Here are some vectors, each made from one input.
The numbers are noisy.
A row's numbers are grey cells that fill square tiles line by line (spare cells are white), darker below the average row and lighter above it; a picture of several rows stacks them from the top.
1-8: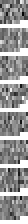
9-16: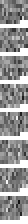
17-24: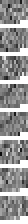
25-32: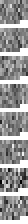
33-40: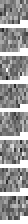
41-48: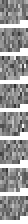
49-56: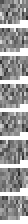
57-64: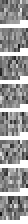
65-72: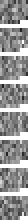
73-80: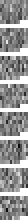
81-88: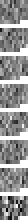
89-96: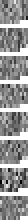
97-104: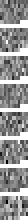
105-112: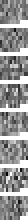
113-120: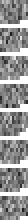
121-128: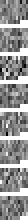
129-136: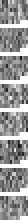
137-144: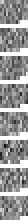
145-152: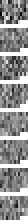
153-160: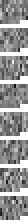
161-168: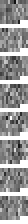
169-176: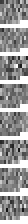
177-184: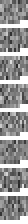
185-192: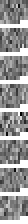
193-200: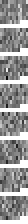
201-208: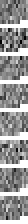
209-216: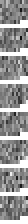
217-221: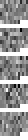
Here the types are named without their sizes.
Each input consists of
a list of points on a line.
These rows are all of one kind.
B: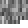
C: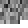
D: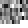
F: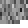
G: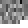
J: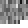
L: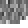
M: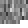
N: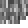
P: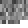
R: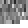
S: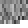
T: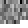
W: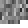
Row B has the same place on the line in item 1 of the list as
D, F and W.
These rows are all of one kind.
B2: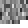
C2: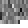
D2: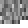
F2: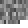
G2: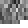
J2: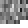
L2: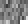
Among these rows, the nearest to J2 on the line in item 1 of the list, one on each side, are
B2 and D2.
